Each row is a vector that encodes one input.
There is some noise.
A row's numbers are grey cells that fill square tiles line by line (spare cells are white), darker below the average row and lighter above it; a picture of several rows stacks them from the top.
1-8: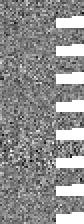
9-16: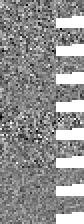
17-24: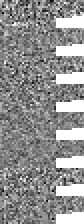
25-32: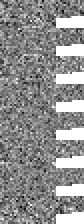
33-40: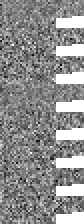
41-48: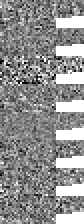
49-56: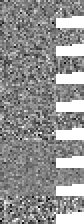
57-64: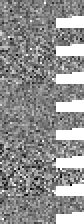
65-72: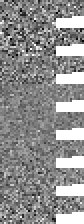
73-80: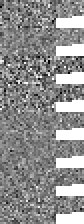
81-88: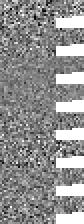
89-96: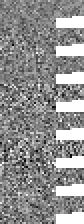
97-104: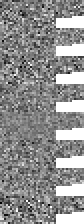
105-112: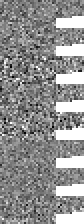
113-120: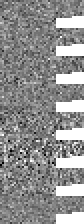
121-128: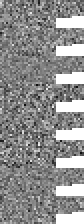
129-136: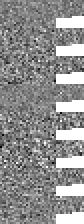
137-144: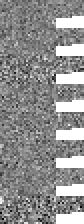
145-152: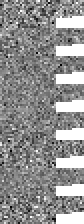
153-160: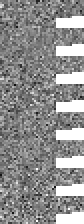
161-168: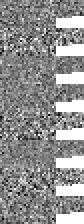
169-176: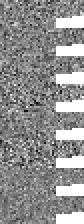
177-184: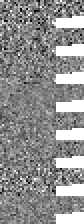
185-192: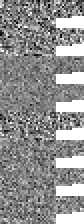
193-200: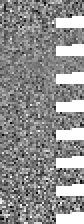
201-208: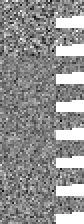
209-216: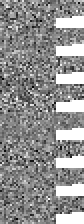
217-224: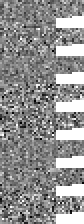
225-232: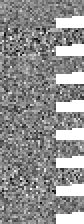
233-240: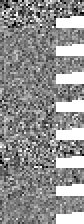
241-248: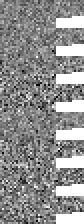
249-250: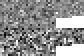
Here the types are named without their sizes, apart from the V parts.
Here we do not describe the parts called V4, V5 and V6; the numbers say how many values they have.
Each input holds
a node of a tree, a true/false value and a value of V6, together with either a node of each of two trees, or a value of V4 and a value of V5.
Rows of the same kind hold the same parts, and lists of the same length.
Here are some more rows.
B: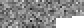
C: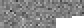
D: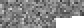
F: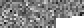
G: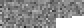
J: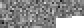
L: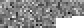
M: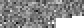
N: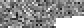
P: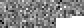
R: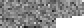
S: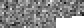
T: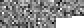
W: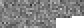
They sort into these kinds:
B, M, P, S, T, W
C, D, F, G, J, L, N, R

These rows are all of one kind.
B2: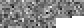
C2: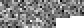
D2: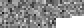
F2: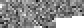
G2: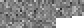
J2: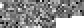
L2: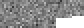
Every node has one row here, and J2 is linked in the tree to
D2.
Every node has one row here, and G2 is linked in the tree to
F2 and L2.
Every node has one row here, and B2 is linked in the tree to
C2.
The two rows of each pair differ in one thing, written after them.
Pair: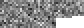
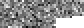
the true/false value
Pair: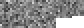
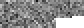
the true/false value
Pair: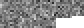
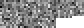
the true/false value
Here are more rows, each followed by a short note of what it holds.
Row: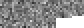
a node of a tree, a true/false value, a value of V4, a value of V5 and a value of V6
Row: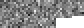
a node of each of three trees, a true/false value and a value of V6
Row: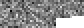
a node of a tree, a true/false value, a value of V4, a value of V5 and a value of V6
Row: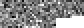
a node of each of three trees, a true/false value and a value of V6
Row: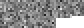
a node of each of three trees, a true/false value and a value of V6
